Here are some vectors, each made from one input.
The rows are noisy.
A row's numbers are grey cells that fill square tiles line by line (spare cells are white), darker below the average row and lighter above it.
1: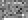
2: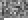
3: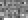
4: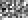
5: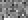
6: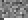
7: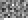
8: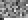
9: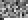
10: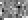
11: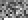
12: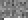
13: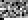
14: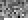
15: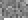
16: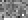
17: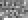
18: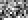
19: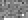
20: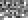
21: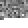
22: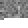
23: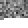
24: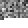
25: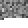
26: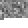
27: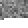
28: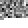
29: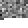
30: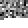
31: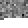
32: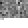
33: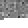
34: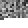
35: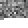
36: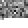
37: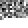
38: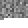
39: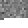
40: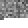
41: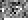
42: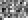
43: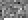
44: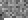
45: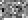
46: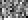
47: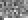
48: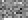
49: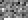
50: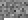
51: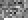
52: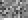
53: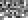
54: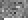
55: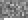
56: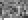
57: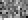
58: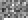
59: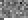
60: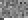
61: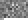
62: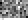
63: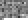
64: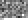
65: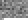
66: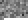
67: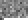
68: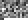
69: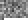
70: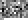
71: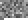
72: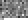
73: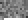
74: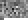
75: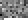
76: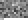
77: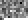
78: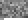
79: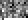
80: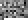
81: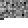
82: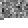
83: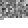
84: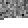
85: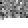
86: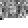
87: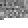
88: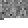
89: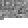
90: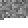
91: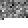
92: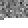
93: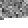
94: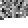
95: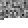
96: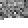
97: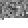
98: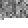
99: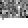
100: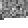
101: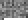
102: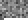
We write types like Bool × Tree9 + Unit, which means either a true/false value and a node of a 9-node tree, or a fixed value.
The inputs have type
(Bool × Bool × Bool + Line7) × Line7.
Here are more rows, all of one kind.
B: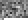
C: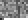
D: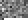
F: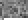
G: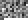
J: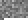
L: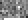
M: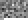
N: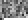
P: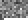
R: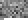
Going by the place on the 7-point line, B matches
D, F, J and M.
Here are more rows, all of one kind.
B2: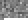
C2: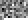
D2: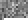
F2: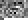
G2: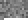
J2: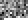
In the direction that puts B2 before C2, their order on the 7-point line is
B2, J2, F2, G2, C2, D2.
